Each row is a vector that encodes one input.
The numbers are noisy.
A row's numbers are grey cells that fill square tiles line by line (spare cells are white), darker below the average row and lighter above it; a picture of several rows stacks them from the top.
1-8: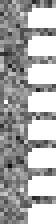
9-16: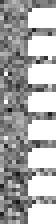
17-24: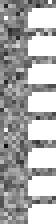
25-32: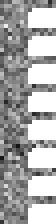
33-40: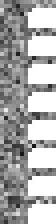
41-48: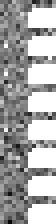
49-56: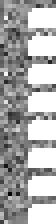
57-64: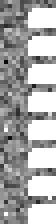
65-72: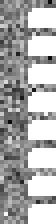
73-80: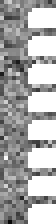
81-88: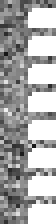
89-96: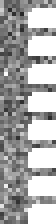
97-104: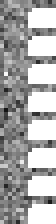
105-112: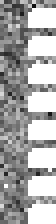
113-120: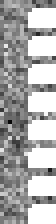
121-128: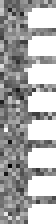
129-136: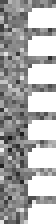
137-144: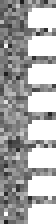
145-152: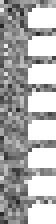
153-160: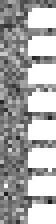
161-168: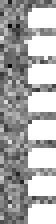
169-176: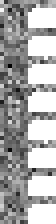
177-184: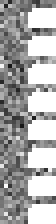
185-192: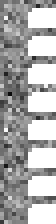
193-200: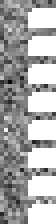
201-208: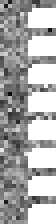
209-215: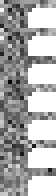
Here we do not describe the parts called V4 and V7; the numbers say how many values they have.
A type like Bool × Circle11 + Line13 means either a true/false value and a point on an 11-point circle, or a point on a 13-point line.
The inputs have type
(Bool × Line5 + V7) × V4 + Tree9.
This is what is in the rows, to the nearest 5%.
About 25% of them hold a node of a 9-node tree. The rest hold a value of V4, together with either a point on a 5-point line and a true/false value, or a value of V7.
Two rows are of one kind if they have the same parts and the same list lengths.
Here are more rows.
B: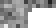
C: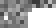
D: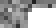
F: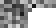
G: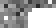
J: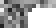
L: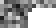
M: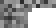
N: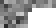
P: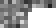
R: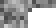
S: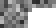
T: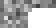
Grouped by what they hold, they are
B, R, T
C, D, G, M, N, P, S
F, J, L

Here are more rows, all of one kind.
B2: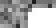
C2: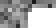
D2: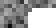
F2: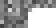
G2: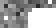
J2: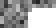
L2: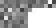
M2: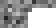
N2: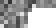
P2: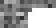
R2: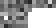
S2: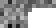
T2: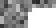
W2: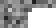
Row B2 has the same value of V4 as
C2, N2 and S2.
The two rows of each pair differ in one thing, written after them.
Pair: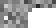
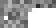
the place on the 5-point line
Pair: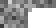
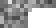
the true/false value
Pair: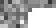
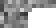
the value of V4
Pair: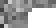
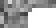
the true/false value
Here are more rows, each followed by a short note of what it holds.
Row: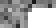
a value of V4 and a value of V7
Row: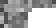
a point on a 5-point line, a true/false value and a value of V4
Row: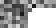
a node of a 9-node tree
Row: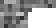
a value of V4 and a value of V7
